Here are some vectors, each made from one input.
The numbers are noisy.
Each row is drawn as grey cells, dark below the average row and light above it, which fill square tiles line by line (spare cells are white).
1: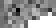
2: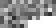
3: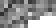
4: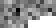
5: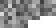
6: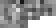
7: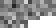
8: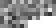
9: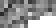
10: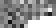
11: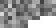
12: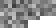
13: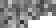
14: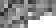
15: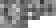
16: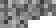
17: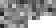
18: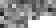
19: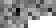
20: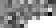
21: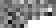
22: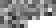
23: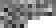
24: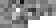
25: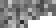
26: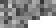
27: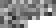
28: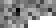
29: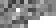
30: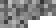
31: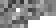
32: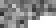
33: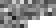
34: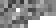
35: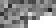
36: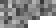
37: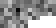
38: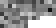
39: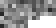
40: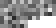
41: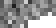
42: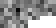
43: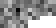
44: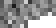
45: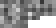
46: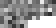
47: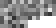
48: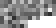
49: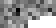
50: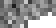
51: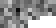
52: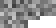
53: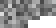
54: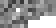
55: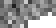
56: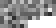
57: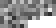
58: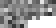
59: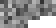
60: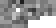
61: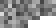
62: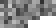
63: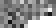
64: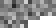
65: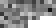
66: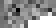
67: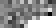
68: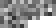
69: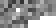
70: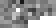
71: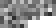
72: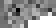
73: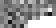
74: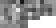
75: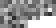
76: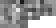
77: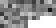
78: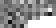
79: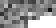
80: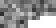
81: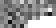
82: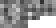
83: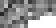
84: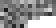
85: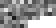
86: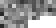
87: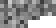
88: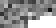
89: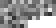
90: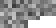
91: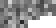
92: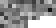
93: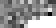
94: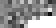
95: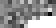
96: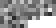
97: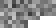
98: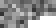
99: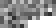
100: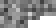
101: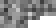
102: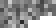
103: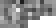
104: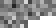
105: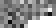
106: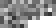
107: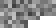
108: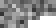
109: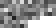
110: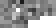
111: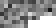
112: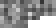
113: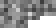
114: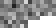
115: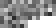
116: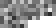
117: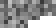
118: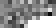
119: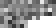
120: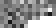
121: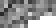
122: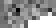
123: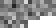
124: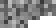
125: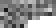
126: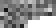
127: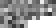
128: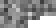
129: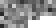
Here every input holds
either a point on a 10-point circle and a true/false value, or a point on a 6-point line.
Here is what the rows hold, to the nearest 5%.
About 65% of them hold a point on a 10-point circle and a true/false value. The rest hold a point on a 6-point line.
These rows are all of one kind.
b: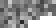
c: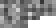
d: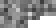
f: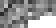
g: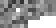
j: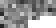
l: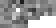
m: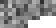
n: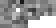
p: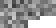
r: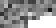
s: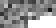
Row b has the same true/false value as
m and p.
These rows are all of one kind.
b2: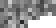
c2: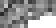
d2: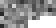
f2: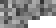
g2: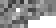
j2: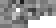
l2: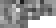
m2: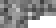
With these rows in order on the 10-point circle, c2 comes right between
d2 and g2.
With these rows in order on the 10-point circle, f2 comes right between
l2 and m2.
